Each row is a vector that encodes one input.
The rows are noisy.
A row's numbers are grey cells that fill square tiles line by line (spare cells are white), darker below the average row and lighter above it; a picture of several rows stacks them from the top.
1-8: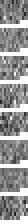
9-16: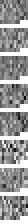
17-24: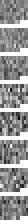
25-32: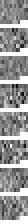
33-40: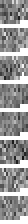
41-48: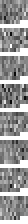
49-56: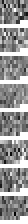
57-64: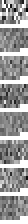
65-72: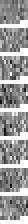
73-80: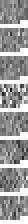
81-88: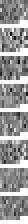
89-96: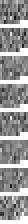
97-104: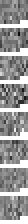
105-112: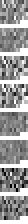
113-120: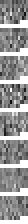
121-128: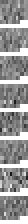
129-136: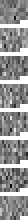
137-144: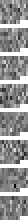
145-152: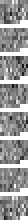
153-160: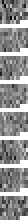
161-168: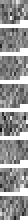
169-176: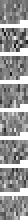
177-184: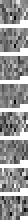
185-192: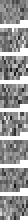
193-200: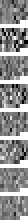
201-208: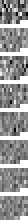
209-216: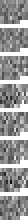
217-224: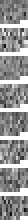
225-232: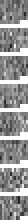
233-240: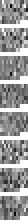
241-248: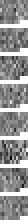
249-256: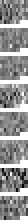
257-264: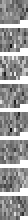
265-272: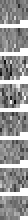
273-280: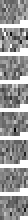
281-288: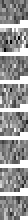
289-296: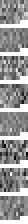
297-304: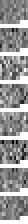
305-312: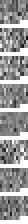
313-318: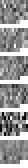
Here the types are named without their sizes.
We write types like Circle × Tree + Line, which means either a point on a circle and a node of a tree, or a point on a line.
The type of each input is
Tree × Tree × Tree.
